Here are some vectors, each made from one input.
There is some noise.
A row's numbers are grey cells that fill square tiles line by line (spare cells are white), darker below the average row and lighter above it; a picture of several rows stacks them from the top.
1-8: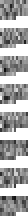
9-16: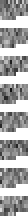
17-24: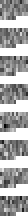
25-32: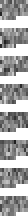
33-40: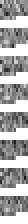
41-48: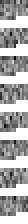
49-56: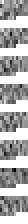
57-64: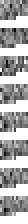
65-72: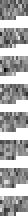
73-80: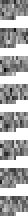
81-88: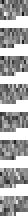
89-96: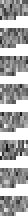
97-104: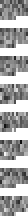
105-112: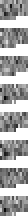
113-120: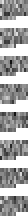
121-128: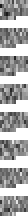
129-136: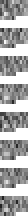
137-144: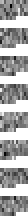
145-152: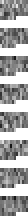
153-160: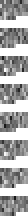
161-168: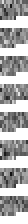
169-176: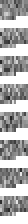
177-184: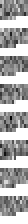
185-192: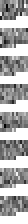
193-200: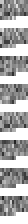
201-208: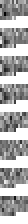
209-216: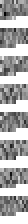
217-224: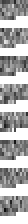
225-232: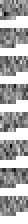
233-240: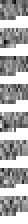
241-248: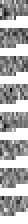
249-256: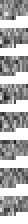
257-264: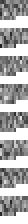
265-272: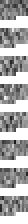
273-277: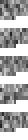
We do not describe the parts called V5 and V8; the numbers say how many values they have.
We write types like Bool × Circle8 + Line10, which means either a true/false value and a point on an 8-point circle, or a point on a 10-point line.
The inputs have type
(Label11 + Line6) × V8 + List2(Bool × V5).
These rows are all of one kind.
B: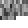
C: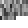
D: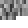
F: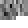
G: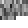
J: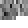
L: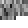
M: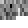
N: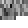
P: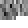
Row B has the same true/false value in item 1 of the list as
C, D and G.
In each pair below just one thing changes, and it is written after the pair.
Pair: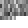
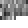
the value of V5 in item 1 of the list
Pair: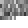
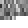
the true/false value in item 1 of the list
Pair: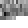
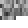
the value of V5 in item 1 of the list
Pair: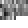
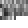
the true/false value in item 2 of the list
